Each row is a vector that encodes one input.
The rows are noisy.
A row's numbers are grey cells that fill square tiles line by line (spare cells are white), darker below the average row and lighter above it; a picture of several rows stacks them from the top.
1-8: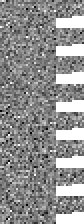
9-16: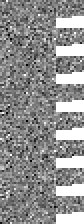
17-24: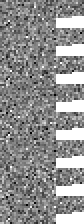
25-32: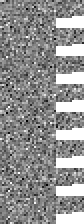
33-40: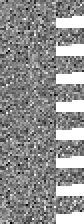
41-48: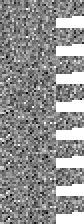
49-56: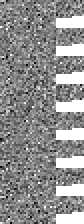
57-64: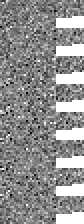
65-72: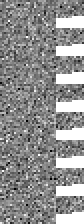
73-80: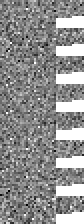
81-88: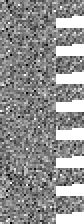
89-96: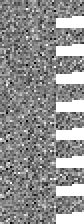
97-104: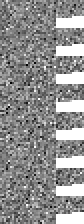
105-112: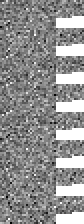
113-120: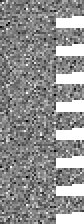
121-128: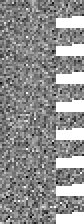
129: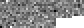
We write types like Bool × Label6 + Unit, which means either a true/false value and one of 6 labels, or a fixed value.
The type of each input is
(Line5 + Line7) × Line7.
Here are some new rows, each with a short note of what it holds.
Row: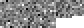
a point on each of two 7-point lines
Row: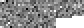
a point on each of two 7-point lines
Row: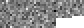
a point on a 5-point line and a point on a 7-point line
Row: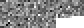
a point on a 5-point line and a point on a 7-point line
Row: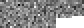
a point on a 5-point line and a point on a 7-point line
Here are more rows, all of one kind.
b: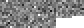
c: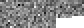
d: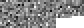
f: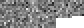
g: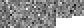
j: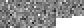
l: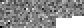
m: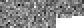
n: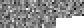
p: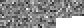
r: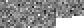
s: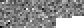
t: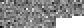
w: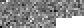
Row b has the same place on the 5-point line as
g, j and r.
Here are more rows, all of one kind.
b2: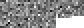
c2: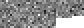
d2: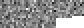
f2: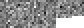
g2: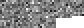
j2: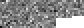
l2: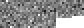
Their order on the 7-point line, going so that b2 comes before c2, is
g2, b2, j2, l2, c2, f2, d2.
